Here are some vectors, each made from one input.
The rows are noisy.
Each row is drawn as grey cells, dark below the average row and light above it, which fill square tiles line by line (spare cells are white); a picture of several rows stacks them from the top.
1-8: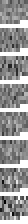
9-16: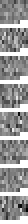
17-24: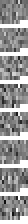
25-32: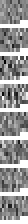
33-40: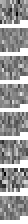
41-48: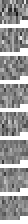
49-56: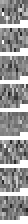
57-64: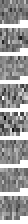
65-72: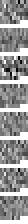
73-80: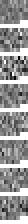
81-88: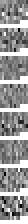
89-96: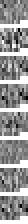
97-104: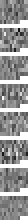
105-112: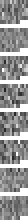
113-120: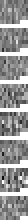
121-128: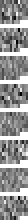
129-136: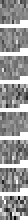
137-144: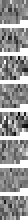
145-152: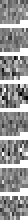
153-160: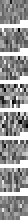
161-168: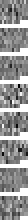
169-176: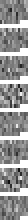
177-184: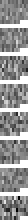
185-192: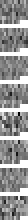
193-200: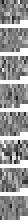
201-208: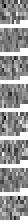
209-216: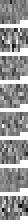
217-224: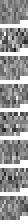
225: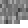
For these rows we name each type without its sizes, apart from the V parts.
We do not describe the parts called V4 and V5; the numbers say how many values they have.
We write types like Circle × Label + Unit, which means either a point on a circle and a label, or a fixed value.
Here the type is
Bool × Bool × Bool × Tree × (Tree + V4) × V5.
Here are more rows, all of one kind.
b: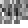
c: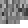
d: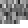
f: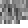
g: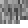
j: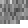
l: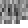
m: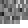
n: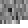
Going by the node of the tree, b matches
d and j.
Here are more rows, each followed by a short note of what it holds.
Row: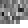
a node of a tree, three true/false values, a value of V4 and a value of V5
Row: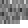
a node of a tree, three true/false values, a value of V4 and a value of V5
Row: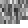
a node of a tree, three true/false values, a value of V4 and a value of V5
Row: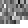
a node of each of two trees, three true/false values and a value of V5
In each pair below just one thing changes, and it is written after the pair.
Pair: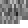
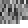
one of the three true/false values
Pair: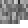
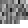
the value of V4
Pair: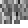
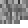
the value of V4
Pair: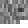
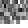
the value of V4
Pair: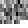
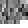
the value of V5
